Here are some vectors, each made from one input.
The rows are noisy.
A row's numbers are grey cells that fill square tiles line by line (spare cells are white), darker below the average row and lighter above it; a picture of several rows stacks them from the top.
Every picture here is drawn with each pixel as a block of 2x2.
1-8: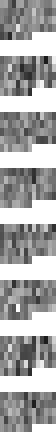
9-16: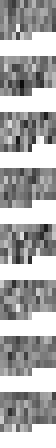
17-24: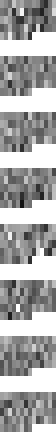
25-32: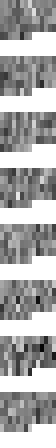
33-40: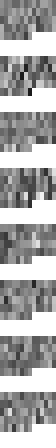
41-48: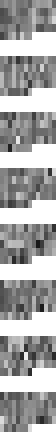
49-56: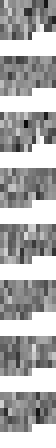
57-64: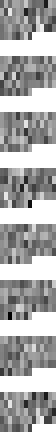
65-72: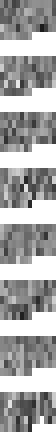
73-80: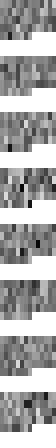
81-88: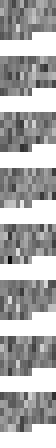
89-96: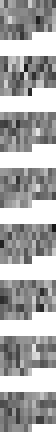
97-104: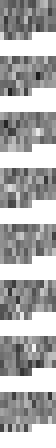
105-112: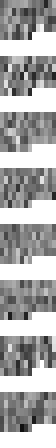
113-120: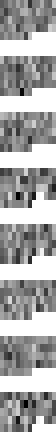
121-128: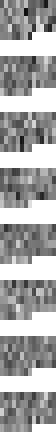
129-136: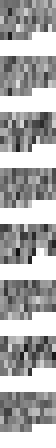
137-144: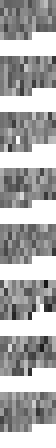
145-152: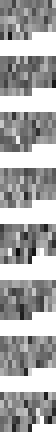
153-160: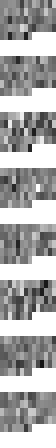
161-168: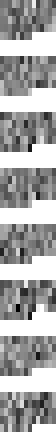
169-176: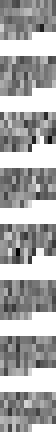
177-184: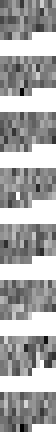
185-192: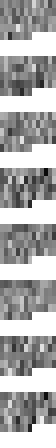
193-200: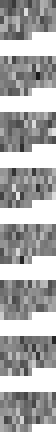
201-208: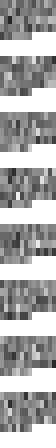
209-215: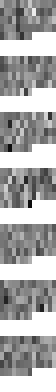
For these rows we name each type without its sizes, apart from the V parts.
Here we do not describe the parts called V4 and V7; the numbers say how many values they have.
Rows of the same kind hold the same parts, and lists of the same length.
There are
5 kinds of row.
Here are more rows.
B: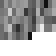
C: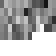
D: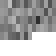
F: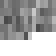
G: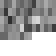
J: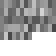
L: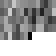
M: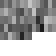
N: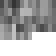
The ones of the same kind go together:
B, C, L
D, M
F, G
J
N

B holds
a node of a tree.
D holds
a point on each of two lines.
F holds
a point on a line and a value of V4.
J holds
a point on a line and a value of V7.
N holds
a value of V4 and a value of V7.
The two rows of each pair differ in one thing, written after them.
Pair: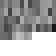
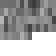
the value of V4
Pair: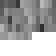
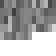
the value of V7
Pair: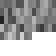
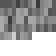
the value of V4
